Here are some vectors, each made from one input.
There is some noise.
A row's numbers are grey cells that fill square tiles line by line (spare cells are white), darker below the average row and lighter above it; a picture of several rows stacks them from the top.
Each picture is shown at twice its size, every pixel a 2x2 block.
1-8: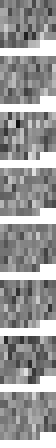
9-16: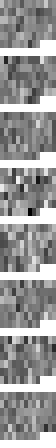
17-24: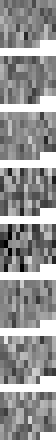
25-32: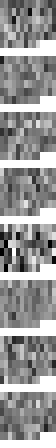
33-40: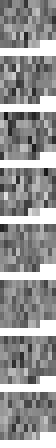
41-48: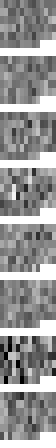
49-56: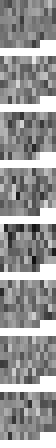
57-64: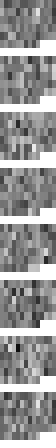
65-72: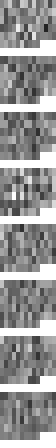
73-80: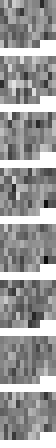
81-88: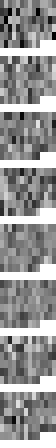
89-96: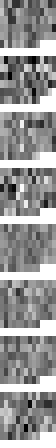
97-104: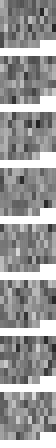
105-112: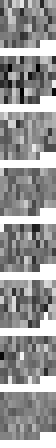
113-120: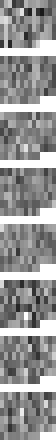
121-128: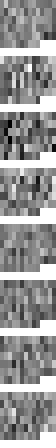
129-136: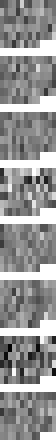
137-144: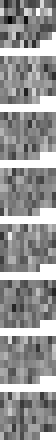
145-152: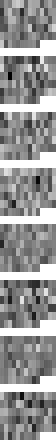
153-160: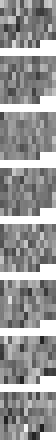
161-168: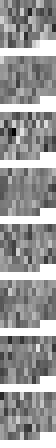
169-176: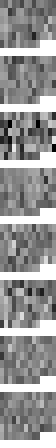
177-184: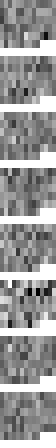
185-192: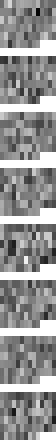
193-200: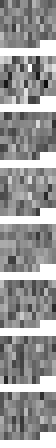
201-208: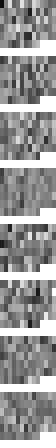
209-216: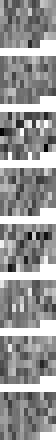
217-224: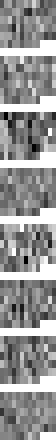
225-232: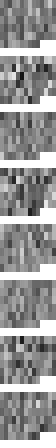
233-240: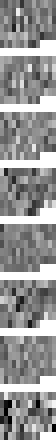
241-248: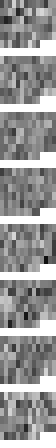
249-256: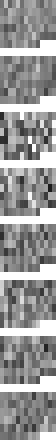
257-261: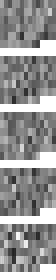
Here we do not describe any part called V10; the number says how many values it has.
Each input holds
a list of up to two items, each a true/false value and a value of V10.
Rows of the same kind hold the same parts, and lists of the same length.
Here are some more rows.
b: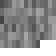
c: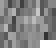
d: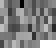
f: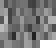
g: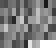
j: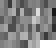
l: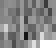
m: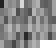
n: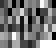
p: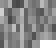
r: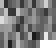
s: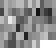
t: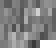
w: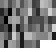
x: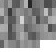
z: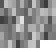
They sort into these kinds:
b, c, g, j, m, t, z
d, f, l, p, r, s, x
n, w

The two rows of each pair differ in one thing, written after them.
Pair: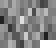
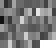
the value of V10 in item 2 of the list
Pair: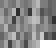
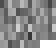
the true/false value in item 1 of the list
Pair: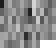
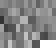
the value of V10 in item 1 of the list
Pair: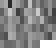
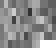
the true/false value in item 2 of the list
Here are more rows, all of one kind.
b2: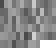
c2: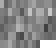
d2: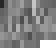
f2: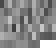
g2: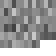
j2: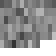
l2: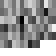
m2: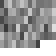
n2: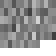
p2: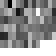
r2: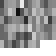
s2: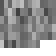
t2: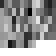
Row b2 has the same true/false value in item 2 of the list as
c2 and d2.
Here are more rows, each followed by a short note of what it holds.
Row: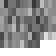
a list of one item
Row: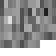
a list of two items
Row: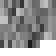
a list of one item
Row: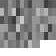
a list of two items
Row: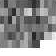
a list of one item
